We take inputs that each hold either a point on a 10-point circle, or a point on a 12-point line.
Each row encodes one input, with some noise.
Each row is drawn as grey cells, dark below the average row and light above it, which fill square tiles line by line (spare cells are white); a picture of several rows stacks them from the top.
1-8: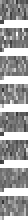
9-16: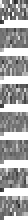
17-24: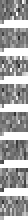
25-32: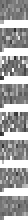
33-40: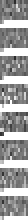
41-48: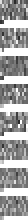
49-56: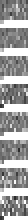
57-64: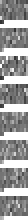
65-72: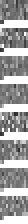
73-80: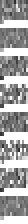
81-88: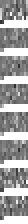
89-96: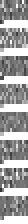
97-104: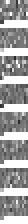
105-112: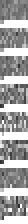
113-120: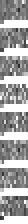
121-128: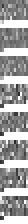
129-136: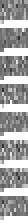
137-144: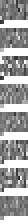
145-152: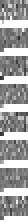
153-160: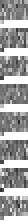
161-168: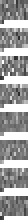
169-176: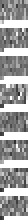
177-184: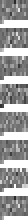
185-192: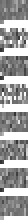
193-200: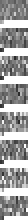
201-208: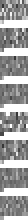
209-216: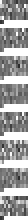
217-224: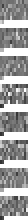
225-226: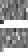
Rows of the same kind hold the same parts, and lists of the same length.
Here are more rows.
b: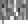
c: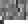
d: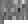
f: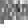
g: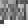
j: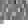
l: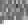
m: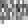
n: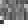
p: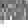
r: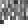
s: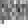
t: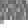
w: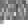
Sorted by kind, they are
b, d, f, j, l, m, p, s, t, w
c, g, n, r

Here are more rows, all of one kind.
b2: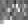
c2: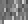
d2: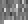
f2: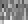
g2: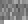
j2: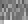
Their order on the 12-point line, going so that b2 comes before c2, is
b2, j2, f2, g2, d2, c2.
